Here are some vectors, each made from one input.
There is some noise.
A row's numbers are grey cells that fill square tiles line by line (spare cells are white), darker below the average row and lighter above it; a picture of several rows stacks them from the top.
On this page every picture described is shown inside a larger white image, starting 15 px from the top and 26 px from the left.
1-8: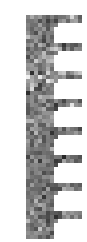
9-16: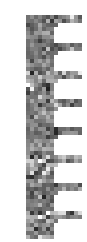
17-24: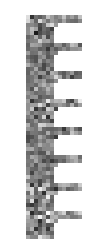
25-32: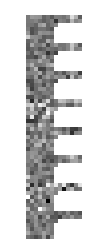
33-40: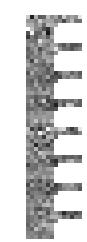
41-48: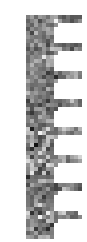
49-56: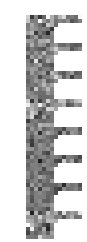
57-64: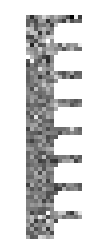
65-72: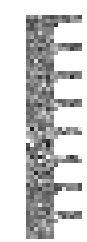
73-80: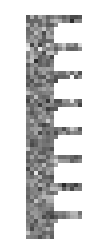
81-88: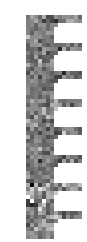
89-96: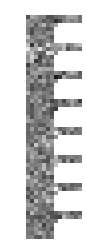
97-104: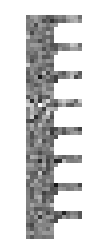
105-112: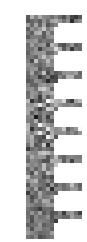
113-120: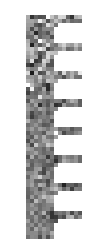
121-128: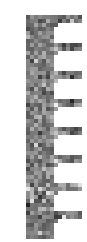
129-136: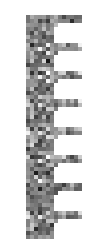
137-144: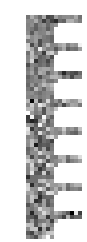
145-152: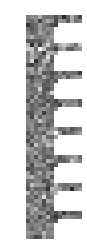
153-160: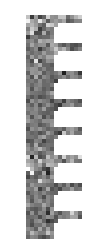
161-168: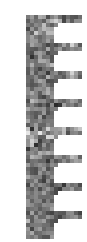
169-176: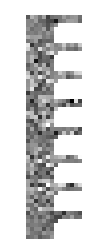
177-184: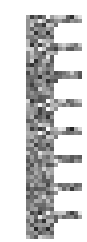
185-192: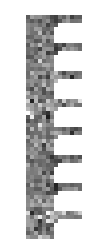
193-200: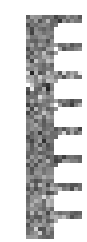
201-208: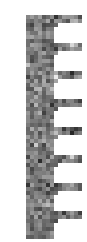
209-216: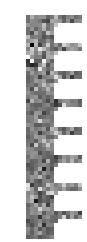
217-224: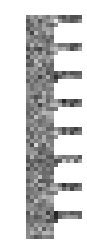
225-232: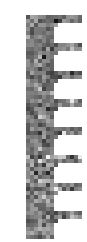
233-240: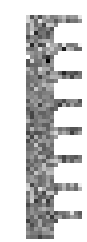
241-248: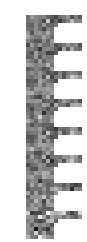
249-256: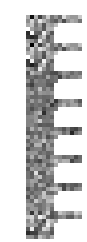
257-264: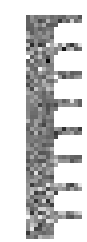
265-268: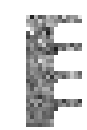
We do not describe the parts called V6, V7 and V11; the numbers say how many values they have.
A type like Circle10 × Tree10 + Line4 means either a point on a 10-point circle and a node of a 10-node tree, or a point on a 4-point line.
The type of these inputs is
(Bool × V11 + Unit) × V6 × V7 + List3(Line4).
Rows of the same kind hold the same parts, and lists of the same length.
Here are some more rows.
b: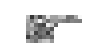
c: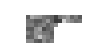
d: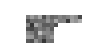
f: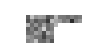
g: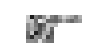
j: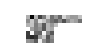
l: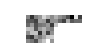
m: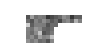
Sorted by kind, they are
b
c, d, m
f
g
j
l

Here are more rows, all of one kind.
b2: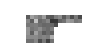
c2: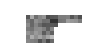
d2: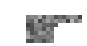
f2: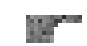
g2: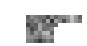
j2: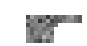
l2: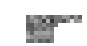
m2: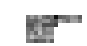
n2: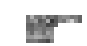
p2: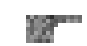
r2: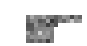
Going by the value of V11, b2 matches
c2, l2, n2 and r2.
